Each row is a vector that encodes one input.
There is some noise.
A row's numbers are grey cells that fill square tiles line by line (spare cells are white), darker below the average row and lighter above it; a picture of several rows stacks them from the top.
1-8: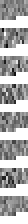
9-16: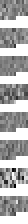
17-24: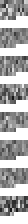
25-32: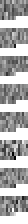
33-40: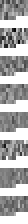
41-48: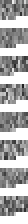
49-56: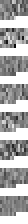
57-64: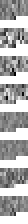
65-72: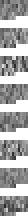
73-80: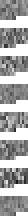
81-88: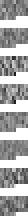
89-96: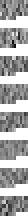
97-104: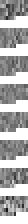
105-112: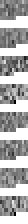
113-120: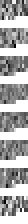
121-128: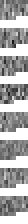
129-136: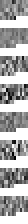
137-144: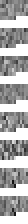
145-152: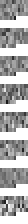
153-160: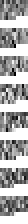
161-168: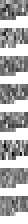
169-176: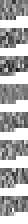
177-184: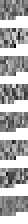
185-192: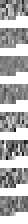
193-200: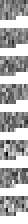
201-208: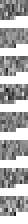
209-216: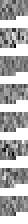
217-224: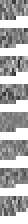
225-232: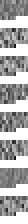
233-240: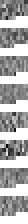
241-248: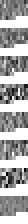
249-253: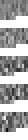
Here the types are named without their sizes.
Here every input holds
two labels, together with either a label, or a point on a line.
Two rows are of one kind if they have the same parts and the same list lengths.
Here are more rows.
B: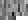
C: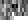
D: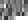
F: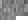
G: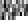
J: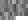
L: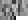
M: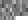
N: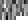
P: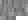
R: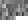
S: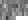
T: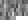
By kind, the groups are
B, F, G, J, L, N, P, R, S, T
C, D, M

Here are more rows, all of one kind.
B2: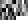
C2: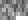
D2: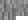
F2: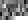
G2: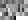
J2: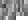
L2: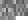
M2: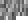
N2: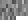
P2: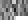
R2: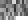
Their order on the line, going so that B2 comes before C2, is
J2, F2, B2, R2, M2, P2, C2, D2, N2, G2, L2.
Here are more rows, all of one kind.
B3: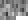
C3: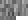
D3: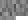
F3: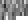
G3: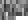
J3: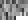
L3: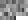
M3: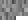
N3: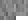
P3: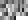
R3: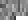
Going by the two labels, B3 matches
C3, J3, L3 and N3.
